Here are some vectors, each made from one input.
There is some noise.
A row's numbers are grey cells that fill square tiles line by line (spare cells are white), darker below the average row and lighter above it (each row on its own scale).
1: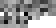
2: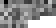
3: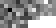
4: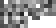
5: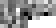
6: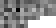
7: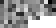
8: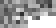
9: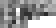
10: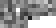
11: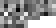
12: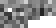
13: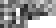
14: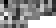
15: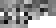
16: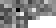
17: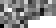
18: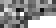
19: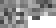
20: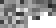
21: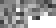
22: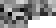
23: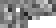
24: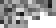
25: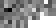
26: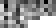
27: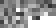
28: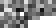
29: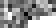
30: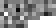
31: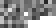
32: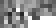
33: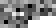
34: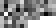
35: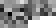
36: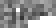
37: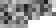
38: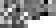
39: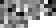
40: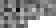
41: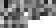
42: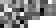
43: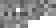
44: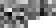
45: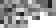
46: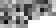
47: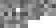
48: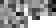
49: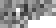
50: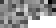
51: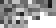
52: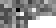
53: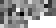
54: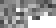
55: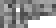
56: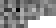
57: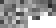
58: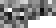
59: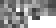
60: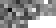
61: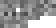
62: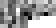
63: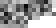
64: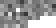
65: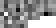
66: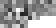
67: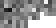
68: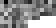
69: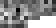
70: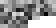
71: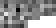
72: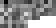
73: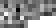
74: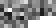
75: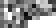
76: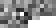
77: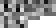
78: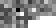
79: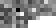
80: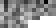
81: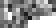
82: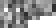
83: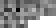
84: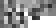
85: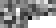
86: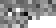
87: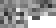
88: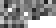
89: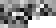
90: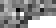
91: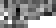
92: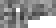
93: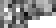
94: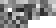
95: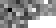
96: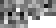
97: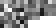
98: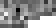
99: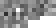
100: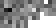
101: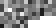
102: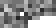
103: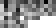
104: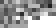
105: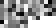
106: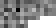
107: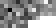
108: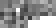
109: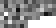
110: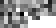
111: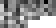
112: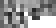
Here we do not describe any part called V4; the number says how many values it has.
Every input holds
a value of V4, together with a list of up to two points on a 6-point circle.
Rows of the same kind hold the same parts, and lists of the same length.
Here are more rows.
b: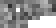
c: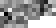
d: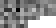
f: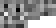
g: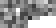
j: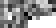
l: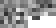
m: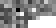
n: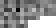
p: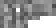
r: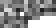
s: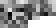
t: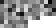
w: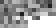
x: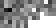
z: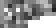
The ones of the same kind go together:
b, f, g, j, p, r, s, t, z
c, l, w
d, m, n, x

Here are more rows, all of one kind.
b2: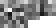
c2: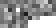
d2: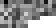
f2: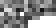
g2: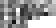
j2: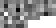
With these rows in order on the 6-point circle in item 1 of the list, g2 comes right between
b2 and j2.
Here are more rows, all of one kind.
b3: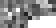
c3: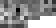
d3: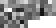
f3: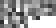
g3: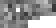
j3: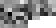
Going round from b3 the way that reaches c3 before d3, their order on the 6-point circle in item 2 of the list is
b3, c3, d3, f3, j3, g3.
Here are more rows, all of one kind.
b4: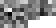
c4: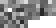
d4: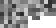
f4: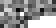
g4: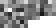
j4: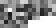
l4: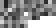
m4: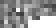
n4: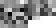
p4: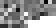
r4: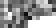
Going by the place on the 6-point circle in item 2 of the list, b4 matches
m4 and n4.
